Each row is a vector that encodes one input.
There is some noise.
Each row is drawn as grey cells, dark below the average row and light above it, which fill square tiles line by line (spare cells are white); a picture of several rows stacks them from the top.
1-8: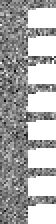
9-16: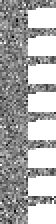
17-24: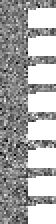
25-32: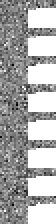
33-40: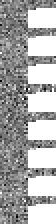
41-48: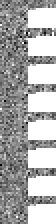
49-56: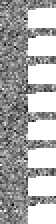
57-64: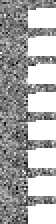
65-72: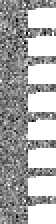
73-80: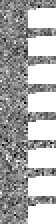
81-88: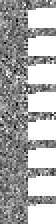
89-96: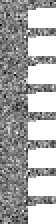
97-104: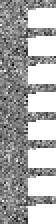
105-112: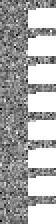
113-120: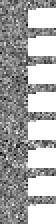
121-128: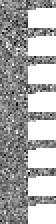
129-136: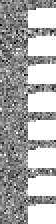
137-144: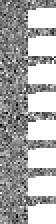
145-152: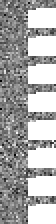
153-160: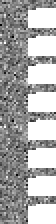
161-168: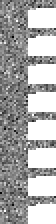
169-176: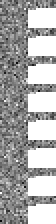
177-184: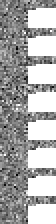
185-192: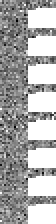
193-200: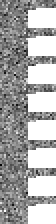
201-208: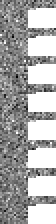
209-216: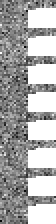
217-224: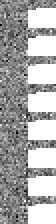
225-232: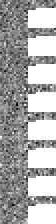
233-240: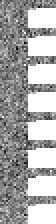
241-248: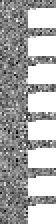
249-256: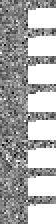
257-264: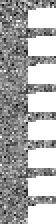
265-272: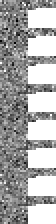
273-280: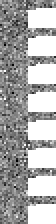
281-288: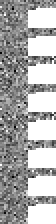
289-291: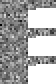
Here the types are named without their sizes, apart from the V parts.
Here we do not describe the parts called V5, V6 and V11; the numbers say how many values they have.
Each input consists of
a value of V5, together with either a fixed value, or five labels, or a point on each of two lines, a value of V6 and a value of V11.
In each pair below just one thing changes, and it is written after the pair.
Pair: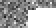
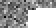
the value of V11
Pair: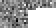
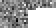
the place on one of the two lines
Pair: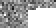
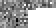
the value of V5
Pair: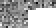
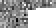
the value of V5
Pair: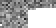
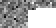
the value of V5
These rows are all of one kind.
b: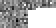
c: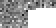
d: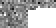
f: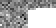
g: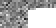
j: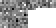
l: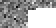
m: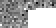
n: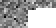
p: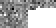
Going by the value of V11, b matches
c, g, l and m.
